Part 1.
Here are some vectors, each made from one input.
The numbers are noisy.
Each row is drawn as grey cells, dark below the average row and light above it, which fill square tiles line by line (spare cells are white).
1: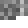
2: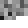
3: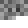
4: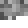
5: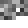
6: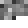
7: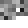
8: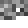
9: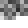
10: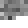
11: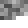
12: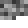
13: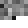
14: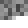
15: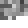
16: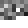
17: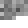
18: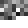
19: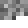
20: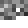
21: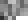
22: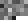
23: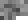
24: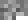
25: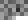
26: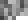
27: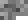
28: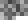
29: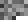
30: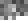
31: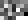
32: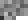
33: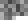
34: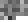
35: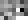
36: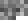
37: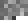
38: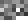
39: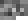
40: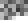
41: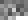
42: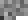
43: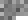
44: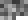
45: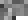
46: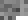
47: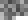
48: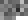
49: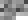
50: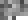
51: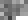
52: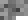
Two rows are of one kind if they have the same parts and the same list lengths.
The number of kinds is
3.
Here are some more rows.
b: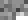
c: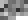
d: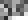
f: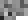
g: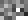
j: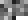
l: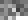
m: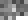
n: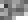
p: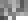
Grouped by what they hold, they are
b, c, f, j, n, p
d, l, m
g

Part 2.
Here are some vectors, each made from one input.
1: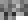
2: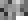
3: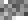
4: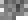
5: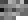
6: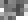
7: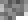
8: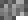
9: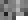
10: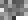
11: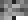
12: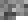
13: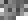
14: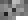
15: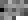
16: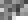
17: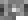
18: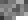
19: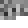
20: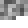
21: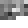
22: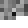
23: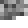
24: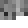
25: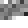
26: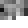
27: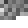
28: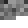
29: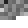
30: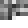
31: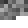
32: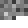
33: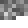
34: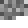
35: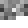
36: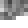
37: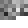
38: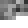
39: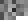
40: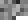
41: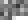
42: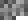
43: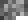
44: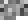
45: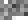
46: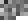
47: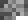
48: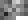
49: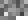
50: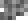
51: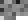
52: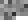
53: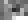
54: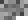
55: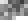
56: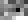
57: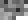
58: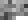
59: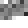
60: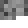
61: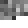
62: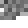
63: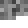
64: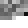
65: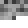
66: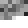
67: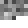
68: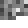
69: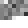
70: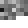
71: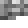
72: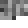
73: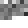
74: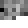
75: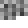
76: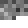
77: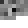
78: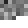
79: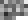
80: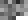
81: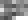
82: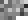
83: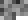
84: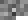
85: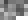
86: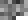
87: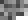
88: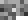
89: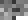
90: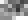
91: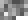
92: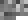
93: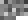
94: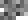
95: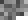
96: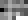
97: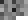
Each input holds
a point on an 11-point circle, together with either a fixed value, or four true/false values.
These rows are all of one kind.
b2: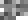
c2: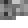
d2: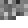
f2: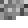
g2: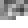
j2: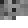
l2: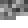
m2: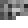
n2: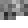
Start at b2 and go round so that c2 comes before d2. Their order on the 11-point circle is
b2, g2, l2, j2, c2, n2, f2, m2, d2.
